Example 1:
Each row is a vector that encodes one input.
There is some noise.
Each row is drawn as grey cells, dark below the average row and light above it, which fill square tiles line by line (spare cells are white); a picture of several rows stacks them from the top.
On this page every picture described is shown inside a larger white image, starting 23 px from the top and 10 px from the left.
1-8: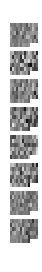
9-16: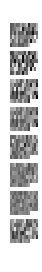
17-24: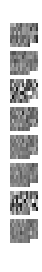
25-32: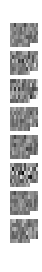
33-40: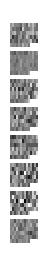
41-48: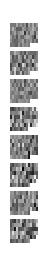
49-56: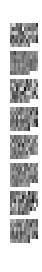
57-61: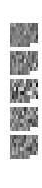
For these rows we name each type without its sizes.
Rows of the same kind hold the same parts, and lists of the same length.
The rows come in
3 kinds.
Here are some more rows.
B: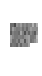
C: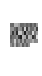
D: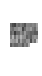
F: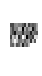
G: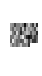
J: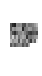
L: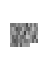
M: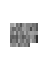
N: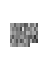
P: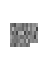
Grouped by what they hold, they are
B, D, G, J, L, N, P
C, F
M

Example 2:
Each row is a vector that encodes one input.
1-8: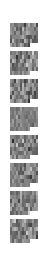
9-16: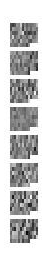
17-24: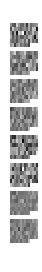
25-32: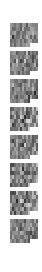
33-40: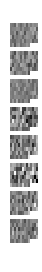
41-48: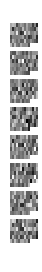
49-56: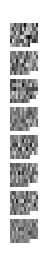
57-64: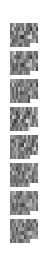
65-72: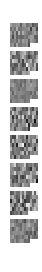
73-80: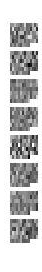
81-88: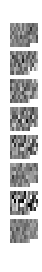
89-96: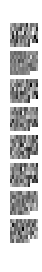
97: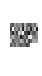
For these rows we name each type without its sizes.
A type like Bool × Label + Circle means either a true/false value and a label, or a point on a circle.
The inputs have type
List(Line).
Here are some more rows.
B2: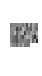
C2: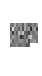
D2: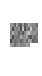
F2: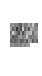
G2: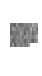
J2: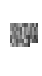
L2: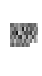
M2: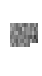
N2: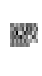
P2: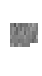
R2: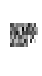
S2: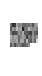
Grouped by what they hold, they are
B2, D2, F2, G2, J2, M2, P2, S2
C2
L2, N2, R2

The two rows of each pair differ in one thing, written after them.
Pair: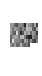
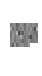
the place on the line in item 1 of the list
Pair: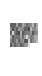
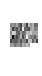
the place on the line in item 2 of the list
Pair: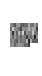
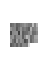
the place on the line in item 1 of the list
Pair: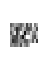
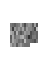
the place on the line in item 1 of the list
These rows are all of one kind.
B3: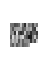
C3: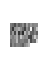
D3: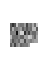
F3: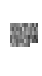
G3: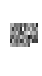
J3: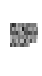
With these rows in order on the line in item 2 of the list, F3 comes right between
D3 and G3.
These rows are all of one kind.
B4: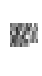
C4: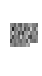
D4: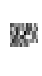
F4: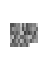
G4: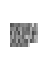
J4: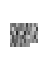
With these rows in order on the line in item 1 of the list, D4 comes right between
F4 and G4.
